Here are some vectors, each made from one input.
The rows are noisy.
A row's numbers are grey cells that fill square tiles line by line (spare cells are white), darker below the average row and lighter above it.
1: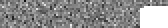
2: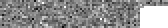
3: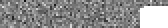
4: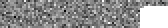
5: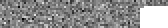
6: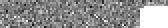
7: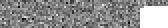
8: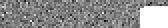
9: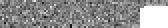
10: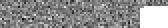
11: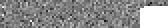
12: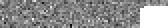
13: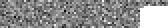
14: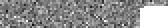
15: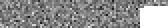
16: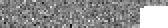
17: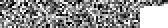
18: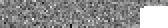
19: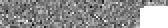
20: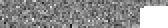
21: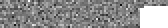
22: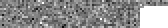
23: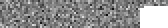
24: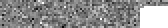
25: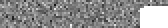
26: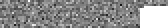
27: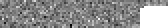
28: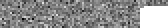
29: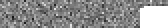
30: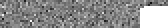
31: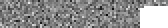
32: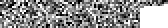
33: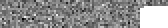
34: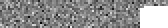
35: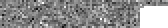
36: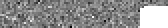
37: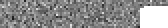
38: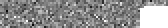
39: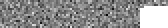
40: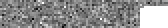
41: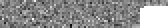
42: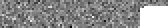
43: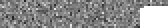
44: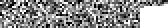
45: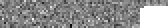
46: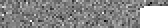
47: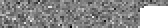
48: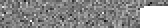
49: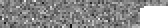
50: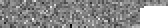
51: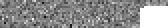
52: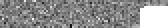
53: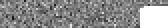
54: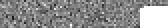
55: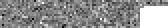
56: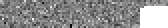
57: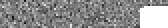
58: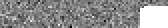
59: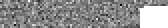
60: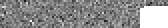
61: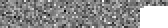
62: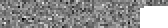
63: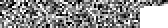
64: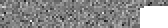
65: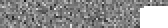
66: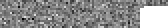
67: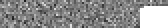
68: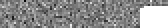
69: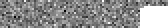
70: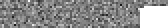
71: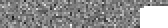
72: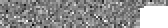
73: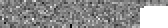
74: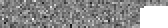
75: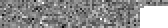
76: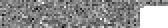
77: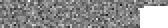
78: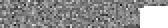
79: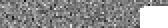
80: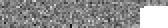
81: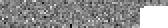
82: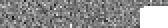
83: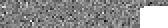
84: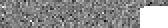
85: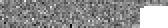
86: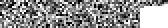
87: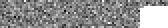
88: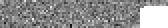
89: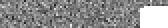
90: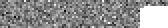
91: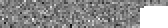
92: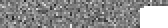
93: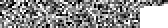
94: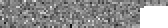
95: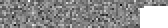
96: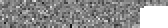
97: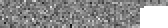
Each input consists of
either a fixed value, or a node of a 10-node tree.
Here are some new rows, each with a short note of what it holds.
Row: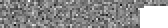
a node of a 10-node tree
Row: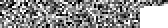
a fixed value
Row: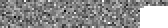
a node of a 10-node tree
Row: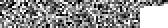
a fixed value
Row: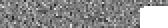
a node of a 10-node tree
